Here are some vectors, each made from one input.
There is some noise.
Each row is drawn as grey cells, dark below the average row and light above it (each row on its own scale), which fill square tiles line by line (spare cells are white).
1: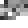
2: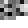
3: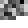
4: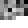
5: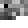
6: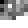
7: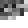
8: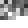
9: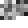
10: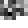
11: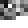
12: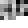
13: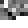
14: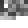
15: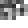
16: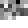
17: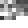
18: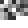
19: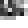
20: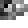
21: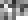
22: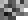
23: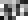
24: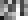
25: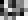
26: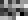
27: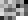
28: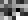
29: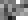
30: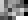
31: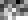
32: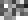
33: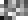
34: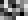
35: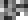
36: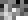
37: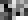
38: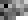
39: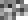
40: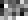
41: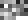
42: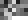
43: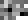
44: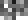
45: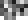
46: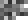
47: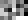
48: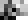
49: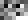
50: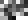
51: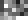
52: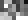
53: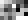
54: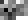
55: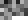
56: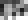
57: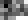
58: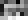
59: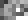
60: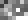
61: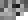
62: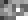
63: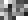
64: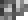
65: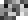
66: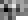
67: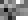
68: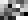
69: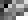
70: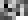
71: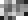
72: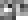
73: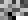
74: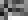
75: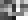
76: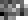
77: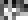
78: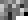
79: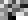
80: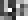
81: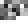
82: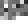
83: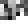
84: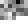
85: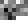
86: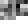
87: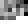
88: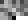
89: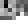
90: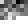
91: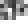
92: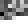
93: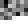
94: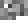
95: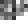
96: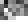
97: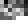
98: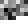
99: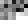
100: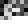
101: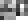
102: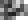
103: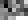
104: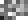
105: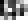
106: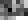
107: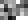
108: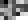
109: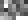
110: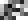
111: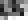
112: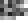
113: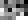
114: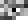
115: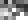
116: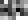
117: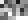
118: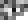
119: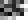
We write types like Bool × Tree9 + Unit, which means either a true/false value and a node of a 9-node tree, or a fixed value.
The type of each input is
Bool × Bool × Bool × Tree8 × (Tree8 + Unit).
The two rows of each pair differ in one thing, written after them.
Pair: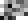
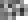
the node of one of the two trees
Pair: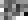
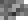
one of the three true/false values
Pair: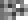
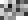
one of the three true/false values
